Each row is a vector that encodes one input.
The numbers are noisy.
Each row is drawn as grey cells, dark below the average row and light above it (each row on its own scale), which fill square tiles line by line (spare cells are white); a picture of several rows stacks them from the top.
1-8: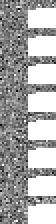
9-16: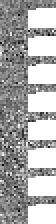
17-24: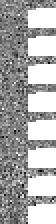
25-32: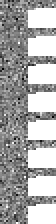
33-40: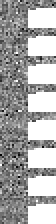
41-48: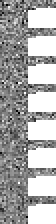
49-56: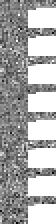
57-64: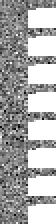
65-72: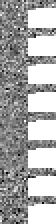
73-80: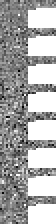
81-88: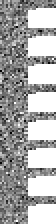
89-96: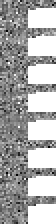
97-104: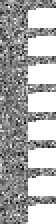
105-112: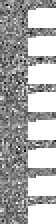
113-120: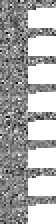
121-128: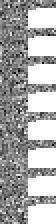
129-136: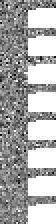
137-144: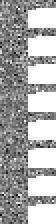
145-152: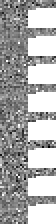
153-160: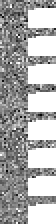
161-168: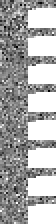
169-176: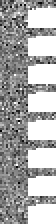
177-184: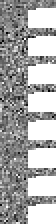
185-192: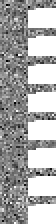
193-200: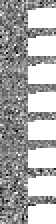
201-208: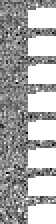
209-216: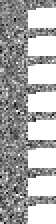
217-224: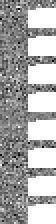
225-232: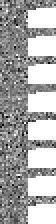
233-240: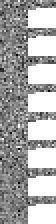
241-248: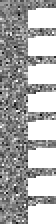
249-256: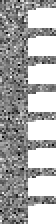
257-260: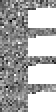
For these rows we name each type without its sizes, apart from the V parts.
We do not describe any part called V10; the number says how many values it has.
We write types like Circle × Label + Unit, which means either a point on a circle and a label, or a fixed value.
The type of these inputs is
Bool × (Line + V10).
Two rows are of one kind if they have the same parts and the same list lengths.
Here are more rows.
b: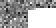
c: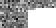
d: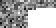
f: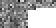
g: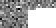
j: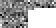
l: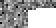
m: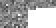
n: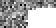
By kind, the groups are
b, c, d, g, j, l, m, n
f

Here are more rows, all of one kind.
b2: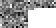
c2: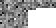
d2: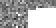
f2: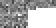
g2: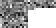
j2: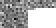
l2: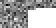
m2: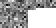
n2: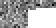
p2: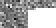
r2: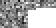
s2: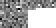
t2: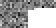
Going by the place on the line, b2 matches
g2, j2 and p2.
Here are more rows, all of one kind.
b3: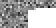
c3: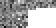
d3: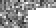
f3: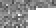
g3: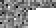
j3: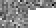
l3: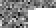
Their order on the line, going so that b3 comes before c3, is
l3, b3, d3, g3, c3, f3, j3.
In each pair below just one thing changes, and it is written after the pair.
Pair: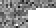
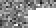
the true/false value
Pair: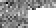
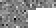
the value of V10
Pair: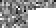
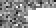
the value of V10
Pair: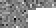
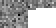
the true/false value
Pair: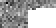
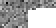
the true/false value
